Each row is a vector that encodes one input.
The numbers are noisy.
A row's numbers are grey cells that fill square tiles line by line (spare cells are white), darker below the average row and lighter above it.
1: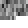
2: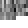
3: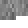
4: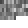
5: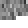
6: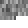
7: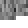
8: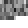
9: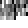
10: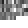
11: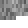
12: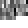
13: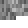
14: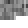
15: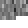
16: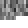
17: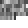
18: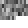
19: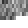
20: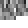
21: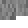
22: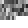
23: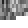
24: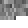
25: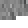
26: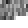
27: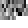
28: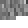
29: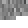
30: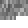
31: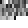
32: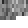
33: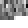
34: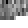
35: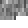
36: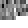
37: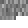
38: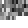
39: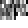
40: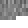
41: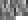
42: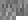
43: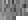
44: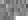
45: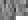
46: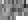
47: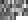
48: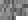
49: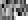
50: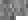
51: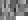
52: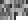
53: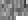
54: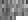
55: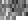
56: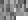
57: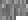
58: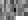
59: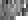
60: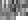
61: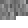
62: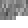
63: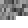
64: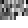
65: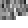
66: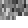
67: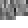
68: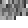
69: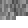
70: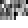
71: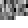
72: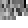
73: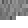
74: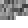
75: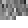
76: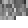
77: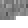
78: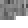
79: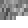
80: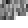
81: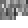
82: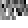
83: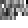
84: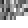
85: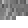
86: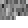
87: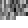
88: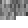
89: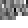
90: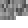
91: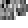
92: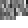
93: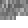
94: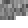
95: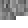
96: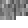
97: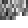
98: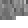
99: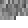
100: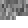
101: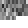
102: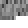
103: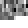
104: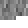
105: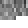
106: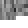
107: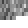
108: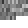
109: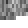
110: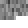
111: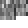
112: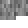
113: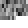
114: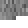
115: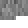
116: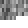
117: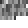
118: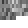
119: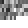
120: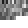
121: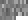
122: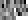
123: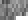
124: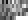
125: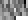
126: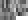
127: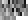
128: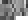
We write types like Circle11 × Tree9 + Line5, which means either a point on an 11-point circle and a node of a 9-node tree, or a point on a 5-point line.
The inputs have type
(Bool × Line5 + Line4) × Line6.
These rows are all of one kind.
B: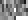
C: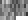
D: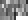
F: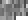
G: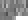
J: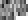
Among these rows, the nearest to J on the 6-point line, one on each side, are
D and G.
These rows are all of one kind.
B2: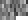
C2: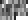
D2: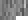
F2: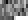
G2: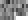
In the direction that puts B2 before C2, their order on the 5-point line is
D2, B2, G2, C2, F2.
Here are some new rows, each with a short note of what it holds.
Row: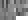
a point on a 5-point line, a point on a 6-point line and a true/false value
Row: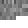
a point on a 4-point line and a point on a 6-point line
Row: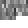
a point on a 4-point line and a point on a 6-point line
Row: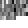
a point on a 5-point line, a point on a 6-point line and a true/false value
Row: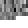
a point on a 5-point line, a point on a 6-point line and a true/false value
